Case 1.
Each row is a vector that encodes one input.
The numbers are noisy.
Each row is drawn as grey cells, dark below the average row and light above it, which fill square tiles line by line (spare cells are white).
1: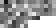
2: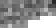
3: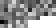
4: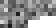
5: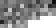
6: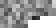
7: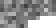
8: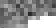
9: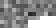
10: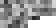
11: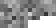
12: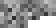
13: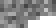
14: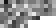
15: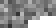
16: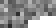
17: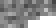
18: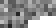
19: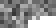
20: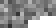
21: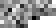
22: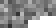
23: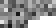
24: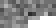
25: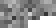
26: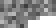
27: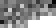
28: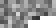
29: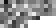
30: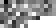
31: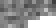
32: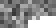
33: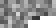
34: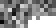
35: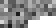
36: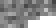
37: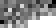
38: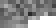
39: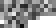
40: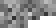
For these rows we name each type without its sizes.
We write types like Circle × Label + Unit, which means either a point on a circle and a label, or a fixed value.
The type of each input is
Line.
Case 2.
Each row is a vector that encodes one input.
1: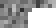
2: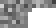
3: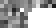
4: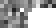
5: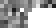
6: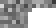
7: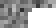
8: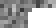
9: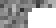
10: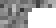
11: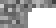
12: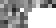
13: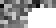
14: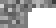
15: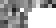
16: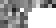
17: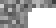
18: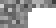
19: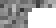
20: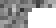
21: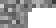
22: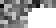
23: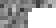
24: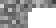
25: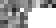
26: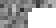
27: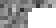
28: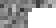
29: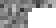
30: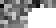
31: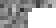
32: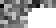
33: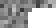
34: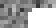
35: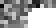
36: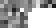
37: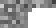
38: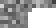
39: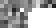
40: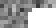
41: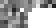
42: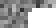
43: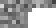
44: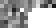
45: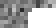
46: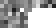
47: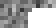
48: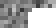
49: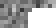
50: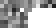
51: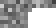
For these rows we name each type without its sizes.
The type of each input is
Line.
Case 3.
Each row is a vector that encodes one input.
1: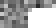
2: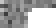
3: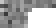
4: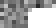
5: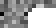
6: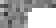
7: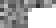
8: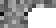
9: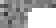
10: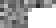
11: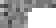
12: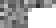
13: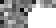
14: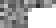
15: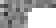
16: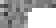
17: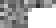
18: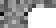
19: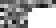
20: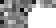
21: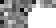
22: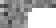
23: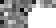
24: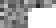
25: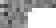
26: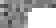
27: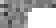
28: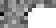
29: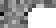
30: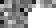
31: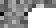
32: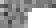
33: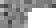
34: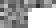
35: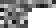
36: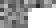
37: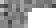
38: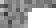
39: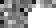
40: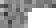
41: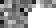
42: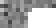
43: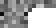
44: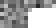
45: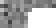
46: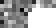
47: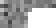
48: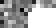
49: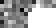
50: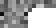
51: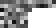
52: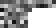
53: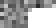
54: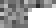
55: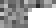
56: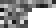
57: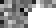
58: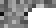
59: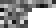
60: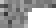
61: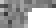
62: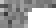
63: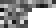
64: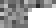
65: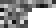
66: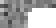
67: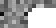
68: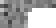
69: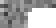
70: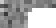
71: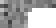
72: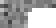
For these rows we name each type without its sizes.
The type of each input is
Line.
